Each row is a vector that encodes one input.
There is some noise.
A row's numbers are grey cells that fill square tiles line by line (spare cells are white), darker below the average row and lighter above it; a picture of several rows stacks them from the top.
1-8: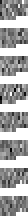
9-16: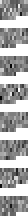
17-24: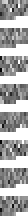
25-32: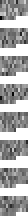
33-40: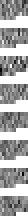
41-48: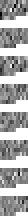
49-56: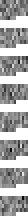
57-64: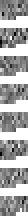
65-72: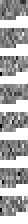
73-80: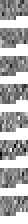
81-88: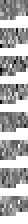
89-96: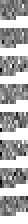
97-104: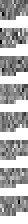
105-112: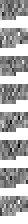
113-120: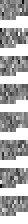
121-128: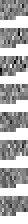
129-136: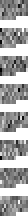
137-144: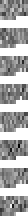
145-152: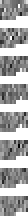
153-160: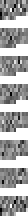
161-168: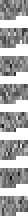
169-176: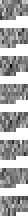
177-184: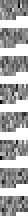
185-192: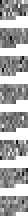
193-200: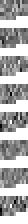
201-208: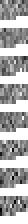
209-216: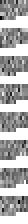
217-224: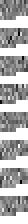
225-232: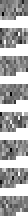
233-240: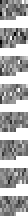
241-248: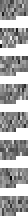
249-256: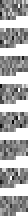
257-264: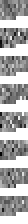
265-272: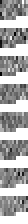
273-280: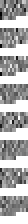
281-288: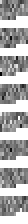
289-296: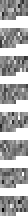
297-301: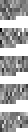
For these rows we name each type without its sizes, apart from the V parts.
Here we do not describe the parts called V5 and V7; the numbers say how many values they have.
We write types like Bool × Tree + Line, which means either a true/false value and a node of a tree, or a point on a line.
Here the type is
((Bool × Bool × Bool × Bool + Unit) × V7 + V5) × Tree × Tree × Tree × Tree.
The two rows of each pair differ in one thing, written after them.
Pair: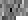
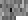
the node of one of the four trees
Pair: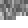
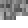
the value of V7
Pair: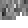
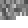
the value of V7
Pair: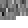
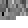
the node of one of the four trees
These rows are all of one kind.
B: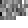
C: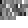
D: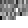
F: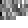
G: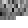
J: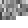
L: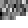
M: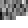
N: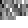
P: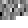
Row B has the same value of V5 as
C, F and N.
